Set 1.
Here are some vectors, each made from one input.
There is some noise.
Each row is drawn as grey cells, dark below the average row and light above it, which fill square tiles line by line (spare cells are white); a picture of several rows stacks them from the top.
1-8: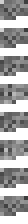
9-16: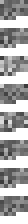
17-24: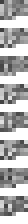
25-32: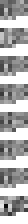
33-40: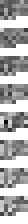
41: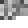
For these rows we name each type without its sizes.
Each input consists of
a point on a line and a true/false value.
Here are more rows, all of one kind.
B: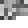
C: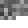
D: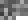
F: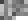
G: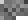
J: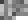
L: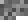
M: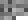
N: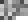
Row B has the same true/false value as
F, J and N.
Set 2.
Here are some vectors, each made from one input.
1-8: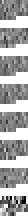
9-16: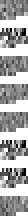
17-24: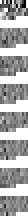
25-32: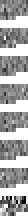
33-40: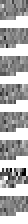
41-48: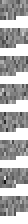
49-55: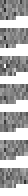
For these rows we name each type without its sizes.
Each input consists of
either a fixed value, or a label and three true/false values.
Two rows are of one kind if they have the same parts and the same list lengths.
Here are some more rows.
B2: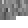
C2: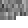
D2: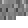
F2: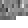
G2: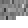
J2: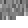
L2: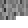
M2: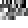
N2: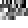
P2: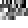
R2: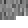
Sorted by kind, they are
B2, C2, D2, F2, G2, J2, L2, R2
M2, N2, P2

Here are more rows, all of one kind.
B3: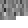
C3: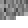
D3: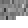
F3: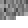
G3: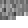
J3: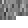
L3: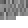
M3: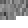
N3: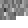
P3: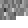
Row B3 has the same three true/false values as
C3, F3, N3 and P3.
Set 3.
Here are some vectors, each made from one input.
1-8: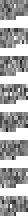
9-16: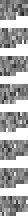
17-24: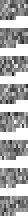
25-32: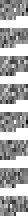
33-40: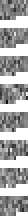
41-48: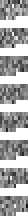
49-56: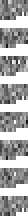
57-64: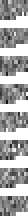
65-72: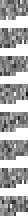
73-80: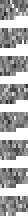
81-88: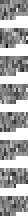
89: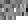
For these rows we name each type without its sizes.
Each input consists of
a label and a true/false value.
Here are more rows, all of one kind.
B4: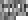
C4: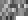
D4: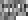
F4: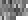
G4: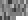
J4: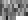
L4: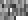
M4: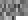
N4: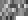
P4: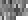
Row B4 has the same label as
D4 and L4.
